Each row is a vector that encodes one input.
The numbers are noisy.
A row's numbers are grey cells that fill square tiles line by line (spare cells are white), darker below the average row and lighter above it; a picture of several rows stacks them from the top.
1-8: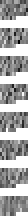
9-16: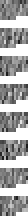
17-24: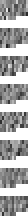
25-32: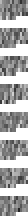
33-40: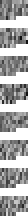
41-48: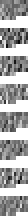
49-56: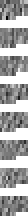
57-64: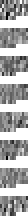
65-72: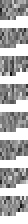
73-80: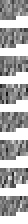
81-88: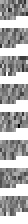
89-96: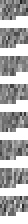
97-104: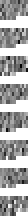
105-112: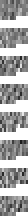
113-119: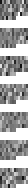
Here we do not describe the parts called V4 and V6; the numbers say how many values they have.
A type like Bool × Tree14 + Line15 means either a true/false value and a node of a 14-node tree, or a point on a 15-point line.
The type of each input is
Bool × Bool × Bool + Label5 × (Line5 + V6) × V4.
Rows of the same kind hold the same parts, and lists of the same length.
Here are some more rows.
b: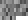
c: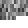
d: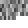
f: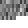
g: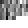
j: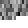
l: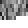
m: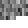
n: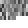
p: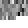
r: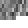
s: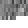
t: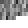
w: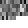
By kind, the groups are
b, f, s
c, g, j, l, m, p, t
d, n, r, w

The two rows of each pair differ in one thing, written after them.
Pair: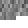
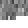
the value of V4
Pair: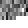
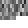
the place on the 5-point line
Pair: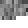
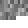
the place on the 5-point line
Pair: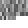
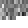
the value of V4
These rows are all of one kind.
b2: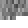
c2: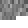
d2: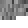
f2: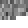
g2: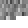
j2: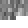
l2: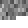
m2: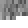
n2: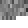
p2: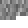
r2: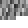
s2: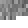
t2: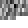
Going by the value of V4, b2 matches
j2 and m2.
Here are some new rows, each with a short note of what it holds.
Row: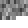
three true/false values
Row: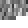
one of 5 labels, a value of V4 and a value of V6
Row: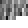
three true/false values
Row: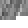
one of 5 labels, a value of V4 and a value of V6
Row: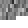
one of 5 labels, a value of V4 and a value of V6
